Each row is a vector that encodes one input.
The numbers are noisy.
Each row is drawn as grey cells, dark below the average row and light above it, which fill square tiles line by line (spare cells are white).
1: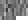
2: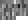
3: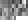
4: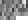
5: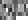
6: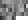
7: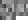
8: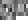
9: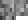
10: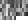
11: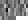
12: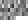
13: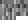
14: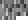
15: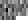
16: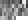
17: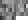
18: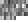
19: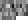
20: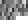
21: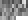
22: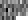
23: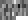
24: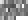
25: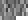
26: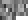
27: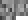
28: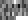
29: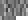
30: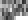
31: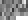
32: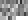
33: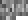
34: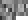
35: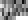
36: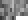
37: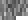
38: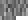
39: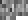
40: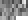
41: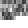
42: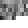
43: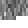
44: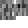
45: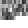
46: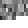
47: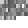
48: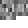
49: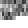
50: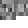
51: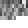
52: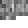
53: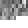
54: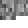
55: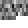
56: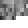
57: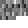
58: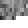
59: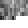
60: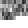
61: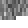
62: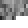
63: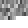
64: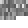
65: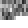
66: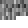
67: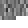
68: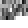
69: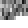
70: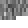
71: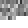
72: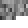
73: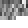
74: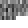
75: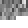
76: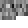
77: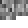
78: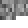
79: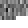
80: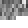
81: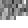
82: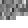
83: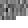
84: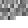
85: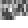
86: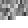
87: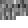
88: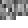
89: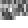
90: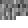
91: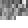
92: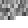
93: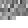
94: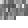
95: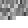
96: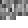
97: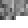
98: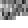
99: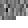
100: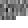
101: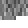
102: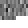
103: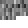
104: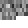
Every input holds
one of 8 labels.
